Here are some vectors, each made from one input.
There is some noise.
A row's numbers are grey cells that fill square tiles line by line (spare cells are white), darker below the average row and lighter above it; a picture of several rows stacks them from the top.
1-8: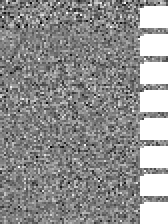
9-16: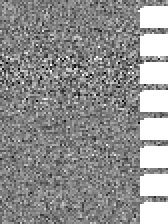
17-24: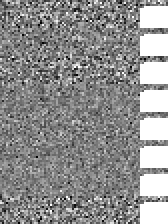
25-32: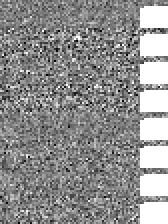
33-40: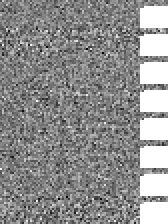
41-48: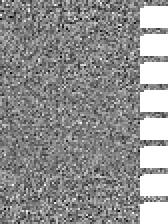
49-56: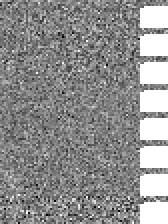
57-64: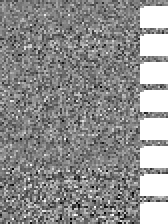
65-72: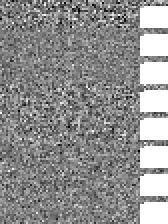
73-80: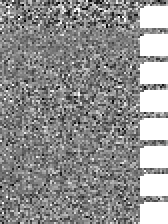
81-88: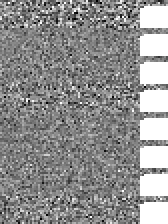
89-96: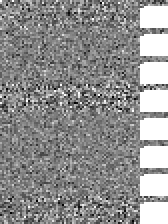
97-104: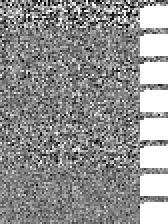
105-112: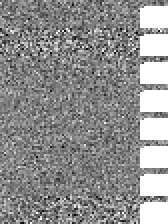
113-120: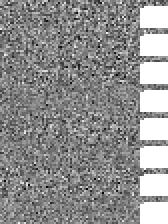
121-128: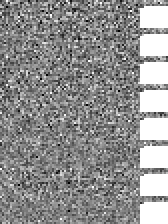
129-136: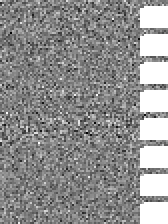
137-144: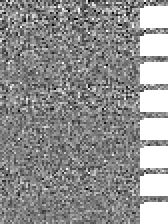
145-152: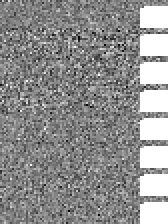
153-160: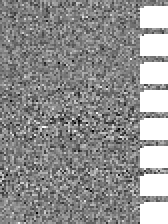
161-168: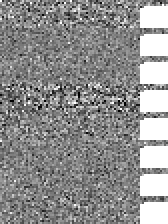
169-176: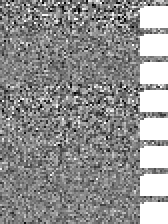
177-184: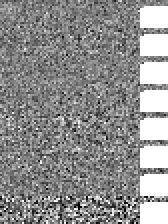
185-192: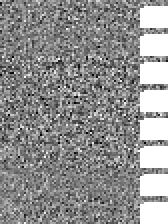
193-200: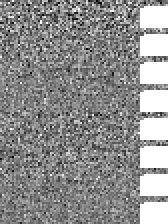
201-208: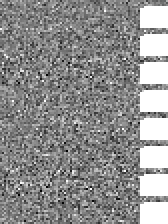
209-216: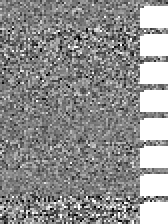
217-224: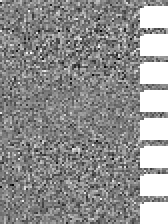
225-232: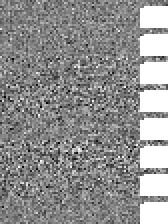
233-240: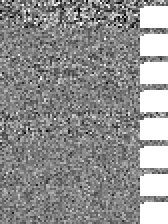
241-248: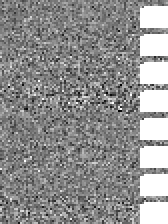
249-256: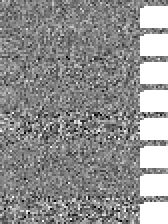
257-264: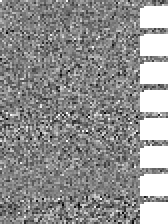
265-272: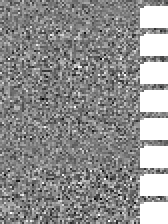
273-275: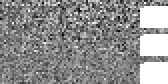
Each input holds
either a point on a 4-point line and a true/false value, or a list of up to three points on a 6-point circle.
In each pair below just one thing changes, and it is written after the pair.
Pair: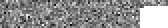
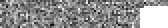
the true/false value
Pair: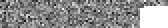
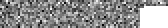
the true/false value
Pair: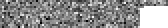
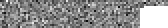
the true/false value
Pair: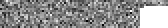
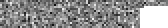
the place on the 4-point line
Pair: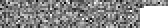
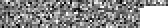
the true/false value
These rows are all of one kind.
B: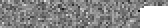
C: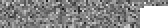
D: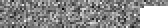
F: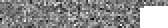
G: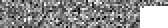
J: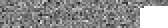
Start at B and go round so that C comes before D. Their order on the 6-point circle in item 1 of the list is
B, C, J, D, G, F.
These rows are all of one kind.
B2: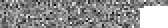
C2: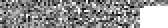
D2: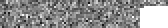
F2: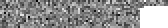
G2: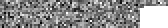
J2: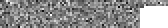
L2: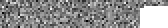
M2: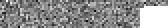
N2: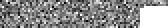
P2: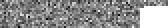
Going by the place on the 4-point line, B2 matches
C2, G2, J2 and P2.
